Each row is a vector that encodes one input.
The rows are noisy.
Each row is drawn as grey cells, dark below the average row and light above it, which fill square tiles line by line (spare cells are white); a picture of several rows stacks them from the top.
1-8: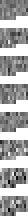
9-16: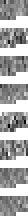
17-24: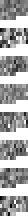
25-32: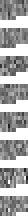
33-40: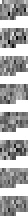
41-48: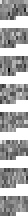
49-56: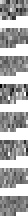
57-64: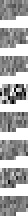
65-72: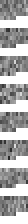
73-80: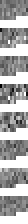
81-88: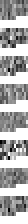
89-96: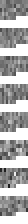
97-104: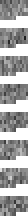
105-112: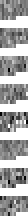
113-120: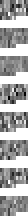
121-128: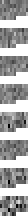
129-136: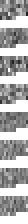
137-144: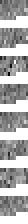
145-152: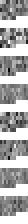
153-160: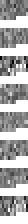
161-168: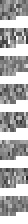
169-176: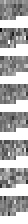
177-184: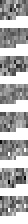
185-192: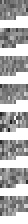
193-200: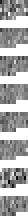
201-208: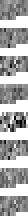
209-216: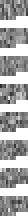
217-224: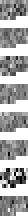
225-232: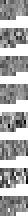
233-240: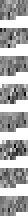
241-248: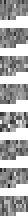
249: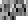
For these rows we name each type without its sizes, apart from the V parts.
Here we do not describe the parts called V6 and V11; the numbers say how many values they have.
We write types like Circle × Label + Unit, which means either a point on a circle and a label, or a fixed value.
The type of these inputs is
(Bool × V6 + V11) × Label.
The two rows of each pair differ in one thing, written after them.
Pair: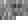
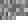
the label
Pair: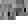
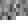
the value of V11
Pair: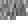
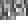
the label
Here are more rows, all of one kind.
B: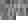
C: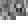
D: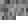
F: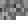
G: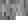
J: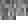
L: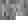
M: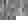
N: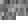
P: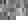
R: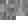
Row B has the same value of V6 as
C, J and R.
